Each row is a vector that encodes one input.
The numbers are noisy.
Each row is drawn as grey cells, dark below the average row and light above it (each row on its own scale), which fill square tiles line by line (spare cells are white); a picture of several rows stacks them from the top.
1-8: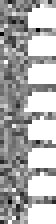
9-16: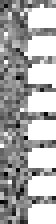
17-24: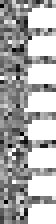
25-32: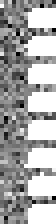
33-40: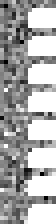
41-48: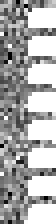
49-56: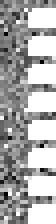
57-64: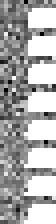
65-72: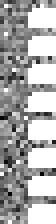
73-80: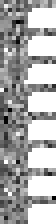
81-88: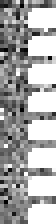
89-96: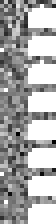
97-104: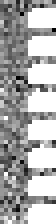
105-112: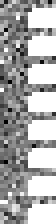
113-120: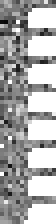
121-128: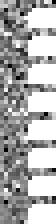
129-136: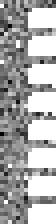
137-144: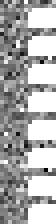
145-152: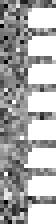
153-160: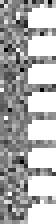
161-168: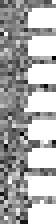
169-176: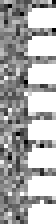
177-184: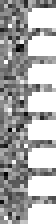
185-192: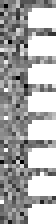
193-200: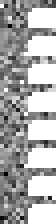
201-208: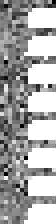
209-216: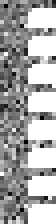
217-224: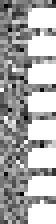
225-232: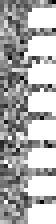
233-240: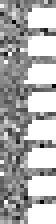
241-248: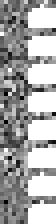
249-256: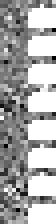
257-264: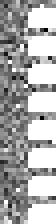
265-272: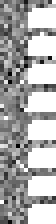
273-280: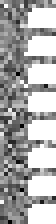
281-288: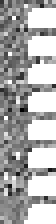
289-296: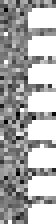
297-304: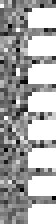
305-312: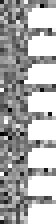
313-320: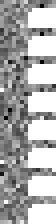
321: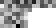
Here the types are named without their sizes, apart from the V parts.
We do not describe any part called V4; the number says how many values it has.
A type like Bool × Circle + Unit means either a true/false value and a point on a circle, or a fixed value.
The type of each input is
Line × List(Line + V4).
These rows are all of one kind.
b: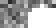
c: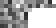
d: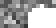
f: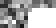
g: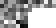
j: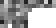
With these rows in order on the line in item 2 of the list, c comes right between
b and f.
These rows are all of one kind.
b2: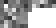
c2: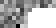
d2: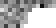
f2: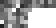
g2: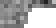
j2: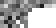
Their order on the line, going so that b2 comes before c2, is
b2, j2, d2, c2, g2, f2.
